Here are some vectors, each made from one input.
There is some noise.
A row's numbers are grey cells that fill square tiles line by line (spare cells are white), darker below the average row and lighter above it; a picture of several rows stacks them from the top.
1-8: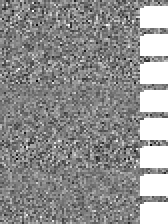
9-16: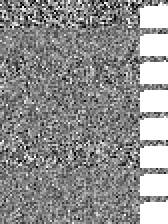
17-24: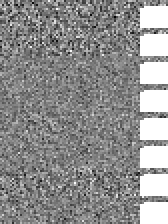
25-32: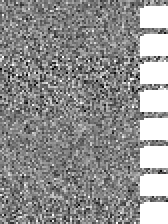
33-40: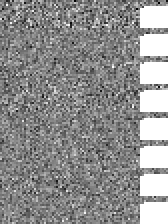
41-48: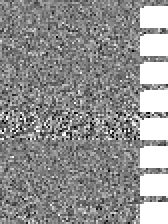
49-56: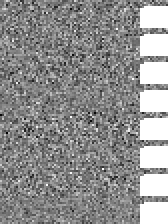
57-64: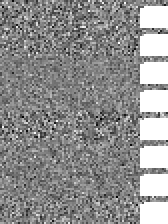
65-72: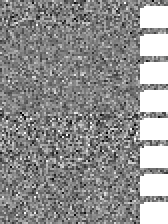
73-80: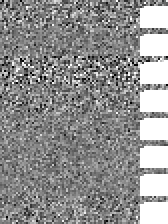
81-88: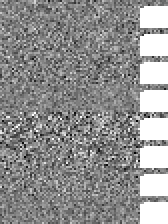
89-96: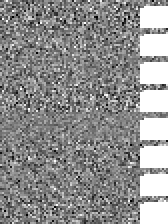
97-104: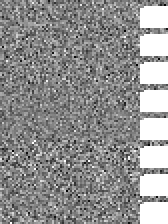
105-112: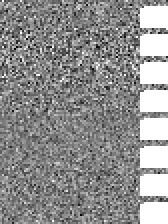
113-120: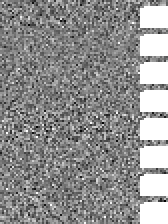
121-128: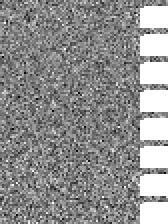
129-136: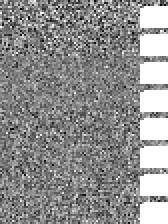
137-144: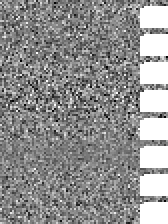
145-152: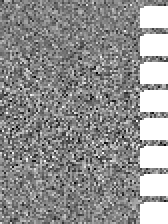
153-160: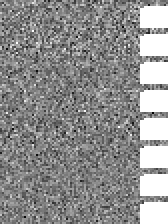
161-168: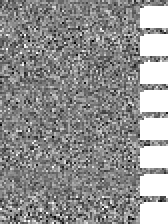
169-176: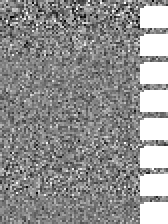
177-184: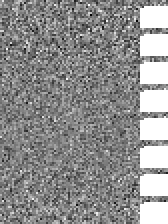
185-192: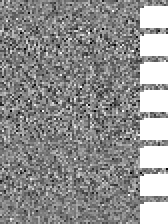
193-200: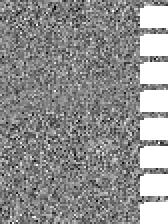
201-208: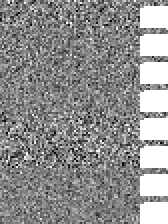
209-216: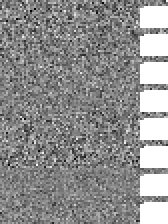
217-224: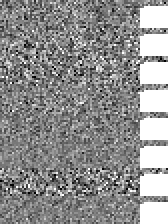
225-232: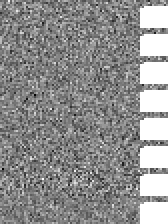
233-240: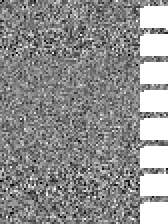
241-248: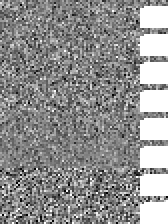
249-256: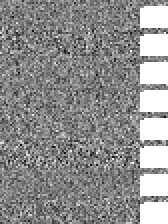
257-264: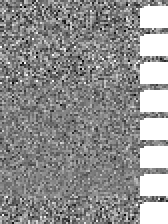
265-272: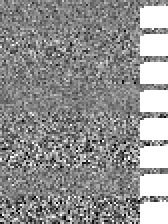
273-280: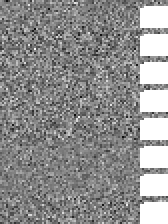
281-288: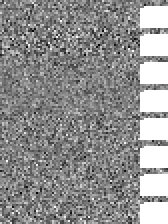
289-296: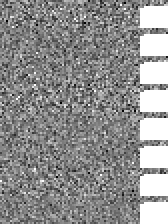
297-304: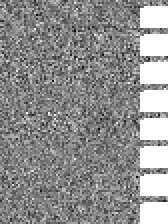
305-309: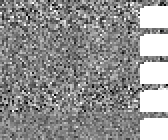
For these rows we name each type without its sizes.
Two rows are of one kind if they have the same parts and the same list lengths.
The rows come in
4 kinds.
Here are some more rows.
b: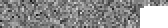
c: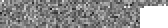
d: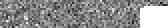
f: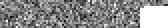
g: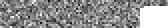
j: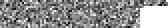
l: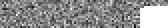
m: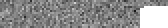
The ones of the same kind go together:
b, m
c, d, j
f, l
g

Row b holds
a node of each of three trees.
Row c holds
a point on a circle, a node of a tree and three true/false values.
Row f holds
a node of a tree and three true/false values.
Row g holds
a point on a circle and a node of each of three trees.
